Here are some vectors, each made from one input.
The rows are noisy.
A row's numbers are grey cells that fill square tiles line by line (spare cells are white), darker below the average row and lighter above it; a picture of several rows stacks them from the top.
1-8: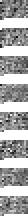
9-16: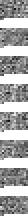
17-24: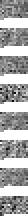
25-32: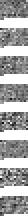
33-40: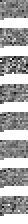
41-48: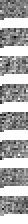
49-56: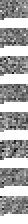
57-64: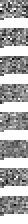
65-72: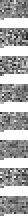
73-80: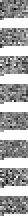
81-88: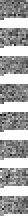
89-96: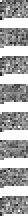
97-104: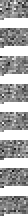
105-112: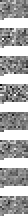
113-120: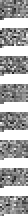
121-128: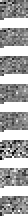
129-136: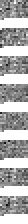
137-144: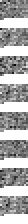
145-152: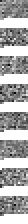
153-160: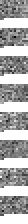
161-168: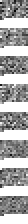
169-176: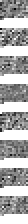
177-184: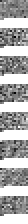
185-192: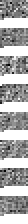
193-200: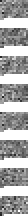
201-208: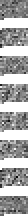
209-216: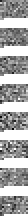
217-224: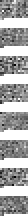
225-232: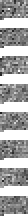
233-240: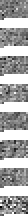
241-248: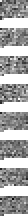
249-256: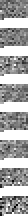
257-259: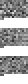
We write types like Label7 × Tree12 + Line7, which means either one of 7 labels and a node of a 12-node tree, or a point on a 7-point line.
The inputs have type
Bool × Line9.
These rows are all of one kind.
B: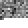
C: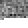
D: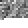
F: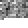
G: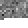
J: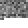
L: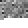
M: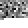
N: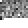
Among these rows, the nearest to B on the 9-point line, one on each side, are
M and N.
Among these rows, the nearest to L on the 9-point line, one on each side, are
C and D.
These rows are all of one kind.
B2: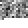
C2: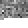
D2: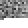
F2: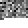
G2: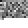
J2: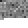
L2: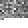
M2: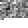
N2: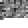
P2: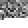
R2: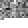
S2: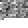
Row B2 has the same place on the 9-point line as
M2, R2 and S2.
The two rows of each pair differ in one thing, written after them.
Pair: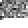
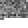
the place on the 9-point line
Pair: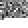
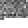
the true/false value
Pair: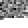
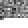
the true/false value
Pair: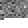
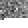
the true/false value
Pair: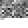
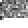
the place on the 9-point line
